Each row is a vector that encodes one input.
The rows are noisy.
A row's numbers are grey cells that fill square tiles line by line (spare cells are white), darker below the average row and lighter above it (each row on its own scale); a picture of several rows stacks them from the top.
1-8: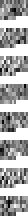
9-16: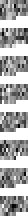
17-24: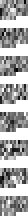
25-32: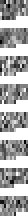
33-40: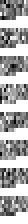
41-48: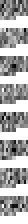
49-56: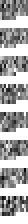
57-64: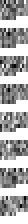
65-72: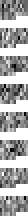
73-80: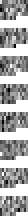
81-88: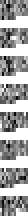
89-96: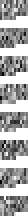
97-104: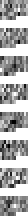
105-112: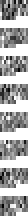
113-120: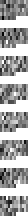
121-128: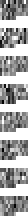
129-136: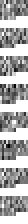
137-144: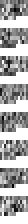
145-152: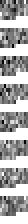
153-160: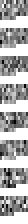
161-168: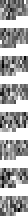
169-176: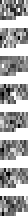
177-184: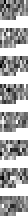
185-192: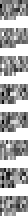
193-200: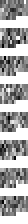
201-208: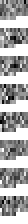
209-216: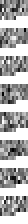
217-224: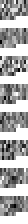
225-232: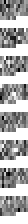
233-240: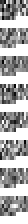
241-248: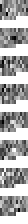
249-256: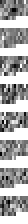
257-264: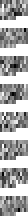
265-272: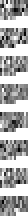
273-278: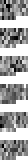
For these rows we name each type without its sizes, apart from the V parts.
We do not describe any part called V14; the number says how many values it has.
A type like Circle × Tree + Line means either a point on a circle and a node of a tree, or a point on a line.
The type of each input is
Label × Line × Line + V14 × V14.
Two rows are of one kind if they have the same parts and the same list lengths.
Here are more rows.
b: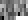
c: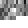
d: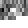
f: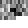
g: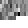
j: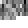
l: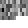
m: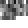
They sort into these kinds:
b, f, g, l, m
c, d, j

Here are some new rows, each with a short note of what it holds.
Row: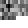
two values of V14
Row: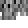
a label and a point on each of two lines
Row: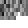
a label and a point on each of two lines
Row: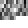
two values of V14
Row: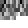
a label and a point on each of two lines
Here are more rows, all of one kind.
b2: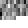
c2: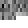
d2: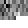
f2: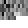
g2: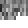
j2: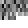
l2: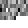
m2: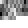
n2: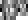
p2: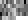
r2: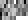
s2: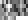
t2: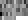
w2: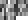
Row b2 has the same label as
c2, r2 and w2.
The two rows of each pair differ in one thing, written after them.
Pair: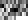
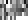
the place on one of the two lines
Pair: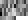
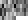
the place on one of the two lines
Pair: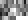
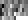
the label
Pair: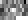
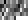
the place on one of the two lines
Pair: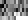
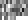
the label
